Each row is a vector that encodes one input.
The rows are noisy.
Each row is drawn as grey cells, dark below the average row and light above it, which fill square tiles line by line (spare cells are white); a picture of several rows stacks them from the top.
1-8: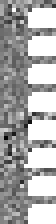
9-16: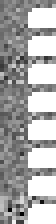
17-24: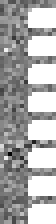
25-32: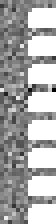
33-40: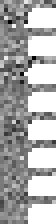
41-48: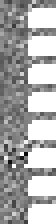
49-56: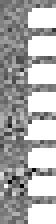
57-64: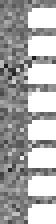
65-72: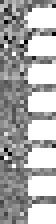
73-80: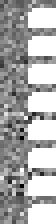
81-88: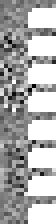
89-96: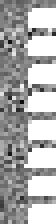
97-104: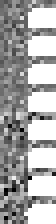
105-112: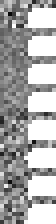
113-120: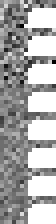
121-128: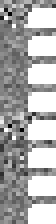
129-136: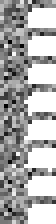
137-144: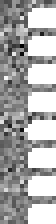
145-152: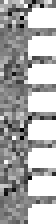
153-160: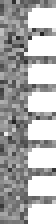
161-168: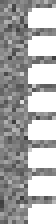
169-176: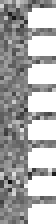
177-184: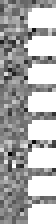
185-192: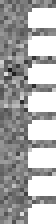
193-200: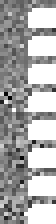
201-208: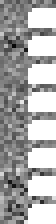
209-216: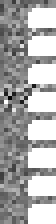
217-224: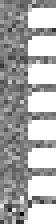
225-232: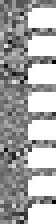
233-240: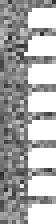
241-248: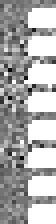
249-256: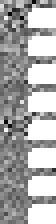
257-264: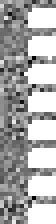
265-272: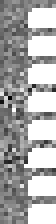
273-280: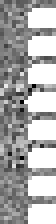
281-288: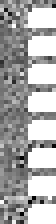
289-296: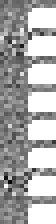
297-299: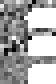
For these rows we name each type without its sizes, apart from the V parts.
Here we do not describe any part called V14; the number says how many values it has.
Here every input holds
either a point on a circle and a label, or a fixed value, or a true/false value and a value of V14.
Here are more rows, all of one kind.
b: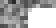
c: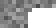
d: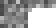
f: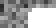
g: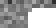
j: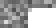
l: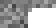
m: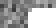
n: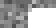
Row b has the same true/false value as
d and f.
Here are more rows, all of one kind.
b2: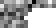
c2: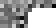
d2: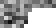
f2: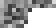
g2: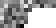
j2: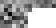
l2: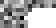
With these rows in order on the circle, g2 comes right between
f2 and l2.
